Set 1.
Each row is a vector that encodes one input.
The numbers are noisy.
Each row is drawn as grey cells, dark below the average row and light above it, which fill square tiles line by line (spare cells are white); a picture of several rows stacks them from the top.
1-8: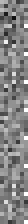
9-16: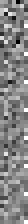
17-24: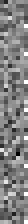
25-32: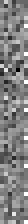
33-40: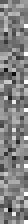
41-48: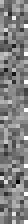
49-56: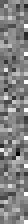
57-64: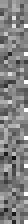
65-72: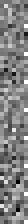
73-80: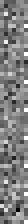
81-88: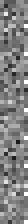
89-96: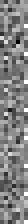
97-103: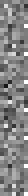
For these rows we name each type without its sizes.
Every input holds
either a point on a circle, or a fixed value.
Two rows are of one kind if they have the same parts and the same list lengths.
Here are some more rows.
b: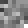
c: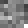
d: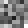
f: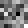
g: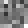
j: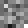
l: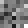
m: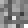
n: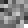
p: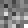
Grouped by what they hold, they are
b, c, d, g, j, l, m, n, p
f

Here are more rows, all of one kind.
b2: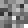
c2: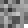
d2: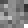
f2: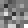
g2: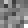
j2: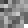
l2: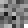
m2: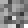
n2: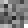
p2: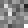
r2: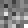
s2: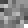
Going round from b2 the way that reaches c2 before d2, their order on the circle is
b2, m2, f2, r2, g2, n2, l2, c2, j2, s2, d2, p2.
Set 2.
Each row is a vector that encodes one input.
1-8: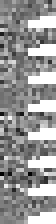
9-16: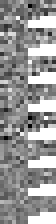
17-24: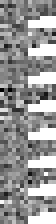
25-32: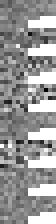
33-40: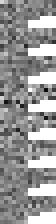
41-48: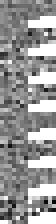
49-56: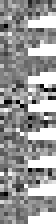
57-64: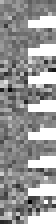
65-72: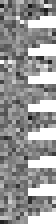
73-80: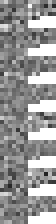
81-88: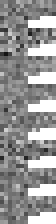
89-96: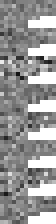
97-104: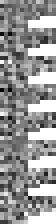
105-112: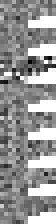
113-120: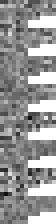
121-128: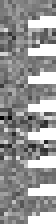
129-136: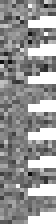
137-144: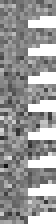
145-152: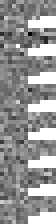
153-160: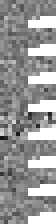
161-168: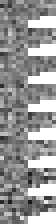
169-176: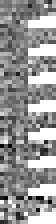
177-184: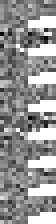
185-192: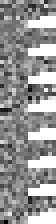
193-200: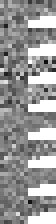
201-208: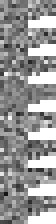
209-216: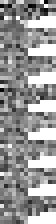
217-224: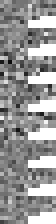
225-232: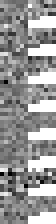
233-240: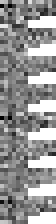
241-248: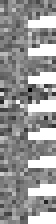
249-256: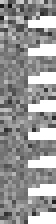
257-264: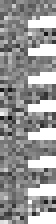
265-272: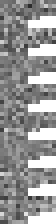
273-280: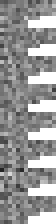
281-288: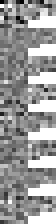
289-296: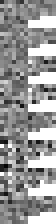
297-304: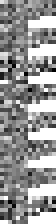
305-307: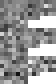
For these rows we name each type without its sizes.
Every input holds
a label.
